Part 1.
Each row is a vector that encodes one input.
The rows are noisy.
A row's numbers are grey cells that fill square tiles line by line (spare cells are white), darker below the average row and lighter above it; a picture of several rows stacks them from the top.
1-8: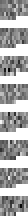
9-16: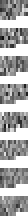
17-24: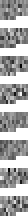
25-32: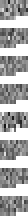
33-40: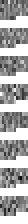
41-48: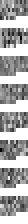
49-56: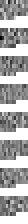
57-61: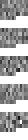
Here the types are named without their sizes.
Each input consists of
a point on a line and three true/false values.
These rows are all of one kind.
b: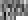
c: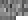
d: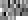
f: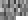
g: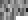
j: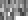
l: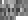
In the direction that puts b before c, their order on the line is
b, d, c, f, j, g, l.
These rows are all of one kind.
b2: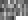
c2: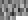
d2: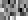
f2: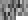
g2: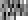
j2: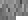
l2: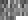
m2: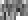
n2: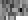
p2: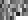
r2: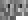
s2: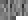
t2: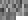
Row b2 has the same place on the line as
c2, p2 and r2.
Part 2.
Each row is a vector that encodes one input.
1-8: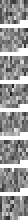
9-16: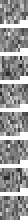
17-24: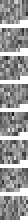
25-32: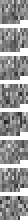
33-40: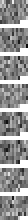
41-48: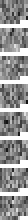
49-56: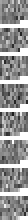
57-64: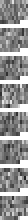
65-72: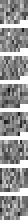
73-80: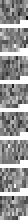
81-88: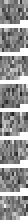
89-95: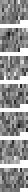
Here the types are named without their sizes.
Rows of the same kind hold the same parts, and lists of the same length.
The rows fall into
2 kinds.
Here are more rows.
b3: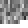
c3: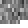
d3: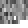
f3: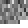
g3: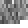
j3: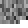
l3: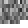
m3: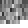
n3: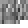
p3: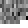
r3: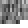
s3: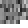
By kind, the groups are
b3, d3, m3
c3, f3, g3, j3, l3, n3, p3, r3, s3

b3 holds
a node of a tree.
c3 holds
three true/false values.
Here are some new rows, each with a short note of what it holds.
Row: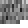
three true/false values
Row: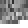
a node of a tree
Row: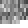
a node of a tree
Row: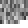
a node of a tree
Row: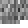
three true/false values
